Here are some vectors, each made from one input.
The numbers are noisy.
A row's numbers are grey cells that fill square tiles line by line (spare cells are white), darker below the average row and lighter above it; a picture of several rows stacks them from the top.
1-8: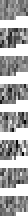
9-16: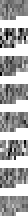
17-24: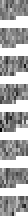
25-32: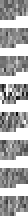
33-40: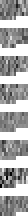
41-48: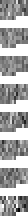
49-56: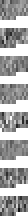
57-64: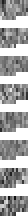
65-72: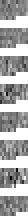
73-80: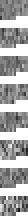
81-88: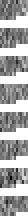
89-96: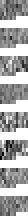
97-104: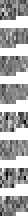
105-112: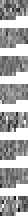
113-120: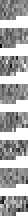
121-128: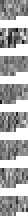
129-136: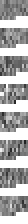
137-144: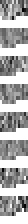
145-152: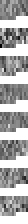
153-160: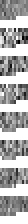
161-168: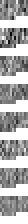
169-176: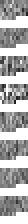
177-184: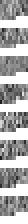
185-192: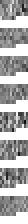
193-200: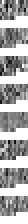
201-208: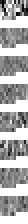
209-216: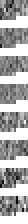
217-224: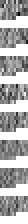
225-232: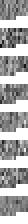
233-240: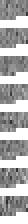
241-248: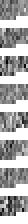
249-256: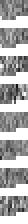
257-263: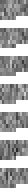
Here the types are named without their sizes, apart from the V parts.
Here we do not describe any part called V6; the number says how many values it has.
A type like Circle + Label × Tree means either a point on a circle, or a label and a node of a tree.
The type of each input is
Bool × Bool × Bool × List(V6) + Tree.
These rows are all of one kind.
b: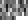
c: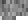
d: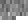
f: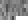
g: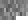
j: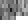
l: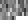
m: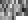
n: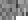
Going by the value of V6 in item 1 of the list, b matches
c, d and n.
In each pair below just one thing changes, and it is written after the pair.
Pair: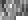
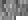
the value of V6 in item 2 of the list
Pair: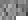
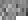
the value of V6 in item 1 of the list
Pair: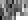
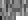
the value of V6 in item 1 of the list
